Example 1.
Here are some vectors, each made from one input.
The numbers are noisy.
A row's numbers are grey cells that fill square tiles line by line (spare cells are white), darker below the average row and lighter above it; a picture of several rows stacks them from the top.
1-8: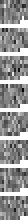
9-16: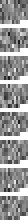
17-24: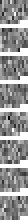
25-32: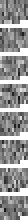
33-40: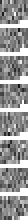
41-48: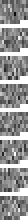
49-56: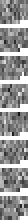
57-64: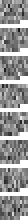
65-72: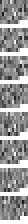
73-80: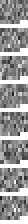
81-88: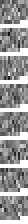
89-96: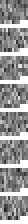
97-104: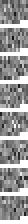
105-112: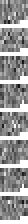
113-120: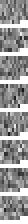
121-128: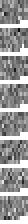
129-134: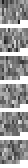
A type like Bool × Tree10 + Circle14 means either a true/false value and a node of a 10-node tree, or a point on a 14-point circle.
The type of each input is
Circle10 × (Tree18 + Unit).
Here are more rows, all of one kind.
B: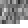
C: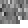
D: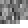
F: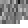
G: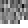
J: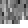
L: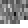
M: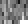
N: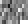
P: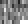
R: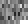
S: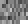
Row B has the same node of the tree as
D, J, L and M.
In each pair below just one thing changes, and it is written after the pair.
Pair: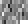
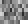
the place on the 10-point circle
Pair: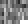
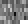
the place on the 10-point circle
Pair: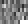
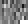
the node of the tree
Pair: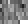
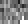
the node of the tree
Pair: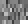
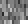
the place on the 10-point circle
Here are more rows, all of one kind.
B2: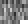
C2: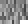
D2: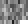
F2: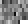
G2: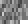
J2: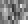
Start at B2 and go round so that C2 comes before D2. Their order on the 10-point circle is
B2, C2, D2, J2, G2, F2.
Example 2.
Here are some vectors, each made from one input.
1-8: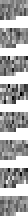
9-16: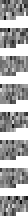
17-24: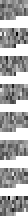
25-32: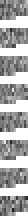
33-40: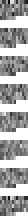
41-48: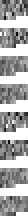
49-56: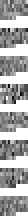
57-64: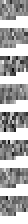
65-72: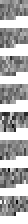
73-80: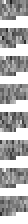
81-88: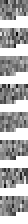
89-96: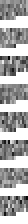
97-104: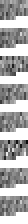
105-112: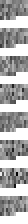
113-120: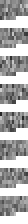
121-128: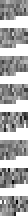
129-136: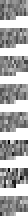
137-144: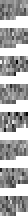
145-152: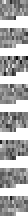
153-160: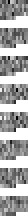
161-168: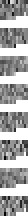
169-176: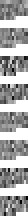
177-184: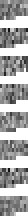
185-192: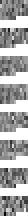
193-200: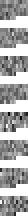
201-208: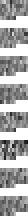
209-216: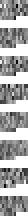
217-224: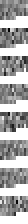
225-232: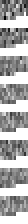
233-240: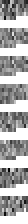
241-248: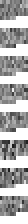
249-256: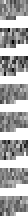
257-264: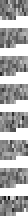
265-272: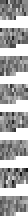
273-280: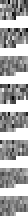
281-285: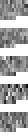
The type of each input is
Bool × Label6.
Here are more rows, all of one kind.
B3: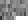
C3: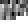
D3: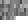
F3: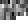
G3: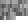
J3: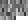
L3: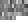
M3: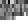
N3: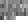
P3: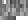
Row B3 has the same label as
D3, G3, M3 and N3.
